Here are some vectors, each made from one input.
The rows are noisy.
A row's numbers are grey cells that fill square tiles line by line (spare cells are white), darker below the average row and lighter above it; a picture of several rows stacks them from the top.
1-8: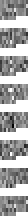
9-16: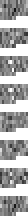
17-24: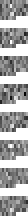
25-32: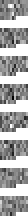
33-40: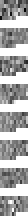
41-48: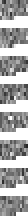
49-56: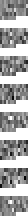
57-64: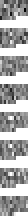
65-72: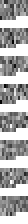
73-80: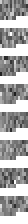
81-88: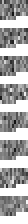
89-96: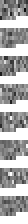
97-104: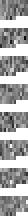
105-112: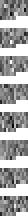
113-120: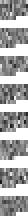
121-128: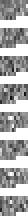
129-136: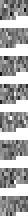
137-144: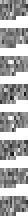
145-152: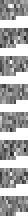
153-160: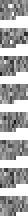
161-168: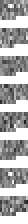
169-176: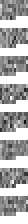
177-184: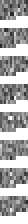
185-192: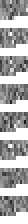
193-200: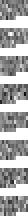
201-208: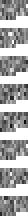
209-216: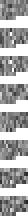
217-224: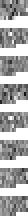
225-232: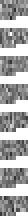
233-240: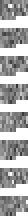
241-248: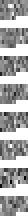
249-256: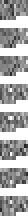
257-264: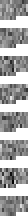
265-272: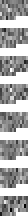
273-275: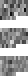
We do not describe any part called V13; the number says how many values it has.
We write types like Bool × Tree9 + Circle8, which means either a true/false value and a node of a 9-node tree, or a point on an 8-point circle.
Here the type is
Bool × Line5 + Line10 + V13.
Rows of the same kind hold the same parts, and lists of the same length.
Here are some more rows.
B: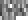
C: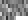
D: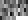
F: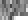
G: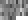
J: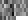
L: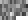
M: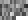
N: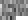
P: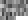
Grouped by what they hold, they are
B, L, M
C, F, G, N, P
D, J

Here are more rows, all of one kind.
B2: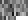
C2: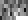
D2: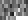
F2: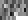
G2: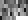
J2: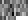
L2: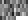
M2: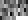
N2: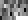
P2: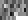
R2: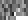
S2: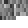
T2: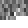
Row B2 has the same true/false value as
J2, L2 and S2.
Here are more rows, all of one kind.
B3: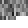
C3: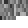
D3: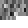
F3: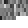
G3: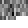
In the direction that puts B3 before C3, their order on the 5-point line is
G3, B3, C3, F3, D3.
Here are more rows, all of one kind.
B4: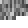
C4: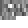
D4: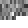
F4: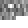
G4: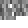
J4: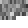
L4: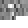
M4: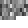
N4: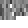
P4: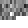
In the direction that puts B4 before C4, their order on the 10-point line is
B4, J4, D4, P4, M4, N4, G4, C4, F4, L4.
